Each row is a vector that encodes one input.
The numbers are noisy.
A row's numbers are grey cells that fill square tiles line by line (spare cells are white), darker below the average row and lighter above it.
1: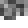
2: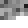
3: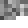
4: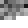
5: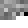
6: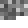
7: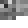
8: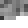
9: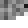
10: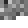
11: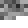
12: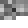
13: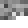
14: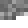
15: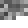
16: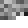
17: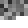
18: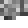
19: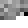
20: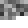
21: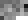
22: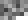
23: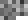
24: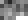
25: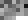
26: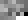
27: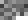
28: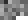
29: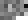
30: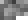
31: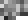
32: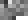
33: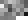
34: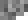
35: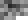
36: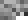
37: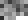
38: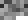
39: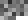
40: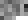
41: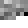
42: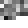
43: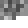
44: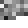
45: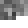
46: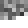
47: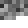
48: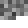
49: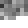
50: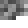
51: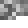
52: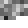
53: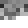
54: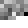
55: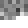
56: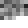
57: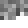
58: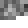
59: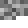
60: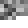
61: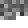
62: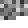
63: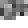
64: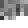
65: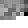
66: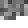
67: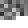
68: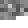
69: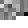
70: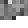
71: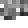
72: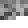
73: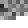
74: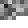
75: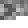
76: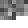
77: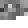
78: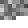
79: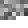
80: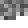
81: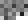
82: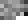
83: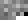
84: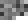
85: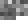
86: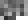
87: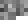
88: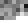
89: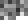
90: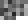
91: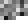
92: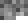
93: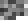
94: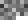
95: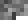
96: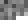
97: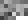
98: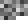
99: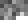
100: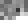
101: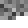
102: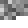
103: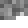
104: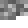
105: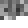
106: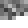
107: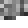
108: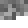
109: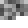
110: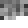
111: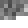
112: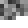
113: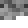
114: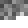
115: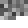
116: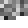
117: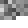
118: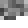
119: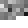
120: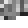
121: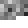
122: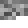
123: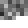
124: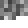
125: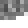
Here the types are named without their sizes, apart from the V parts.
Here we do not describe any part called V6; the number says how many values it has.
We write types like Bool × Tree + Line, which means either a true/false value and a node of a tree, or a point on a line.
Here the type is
(Bool × Circle + Line) × V6.
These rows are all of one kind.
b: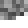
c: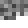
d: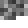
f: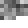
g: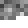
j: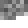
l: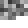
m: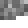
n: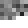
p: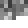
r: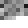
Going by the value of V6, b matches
c and d.
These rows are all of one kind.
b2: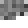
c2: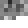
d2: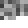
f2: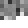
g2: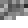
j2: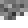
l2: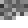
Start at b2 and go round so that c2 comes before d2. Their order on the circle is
b2, j2, l2, g2, c2, f2, d2.
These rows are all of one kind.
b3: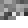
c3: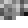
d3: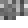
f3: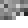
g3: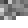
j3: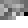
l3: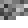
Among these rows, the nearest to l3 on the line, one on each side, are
b3 and d3.
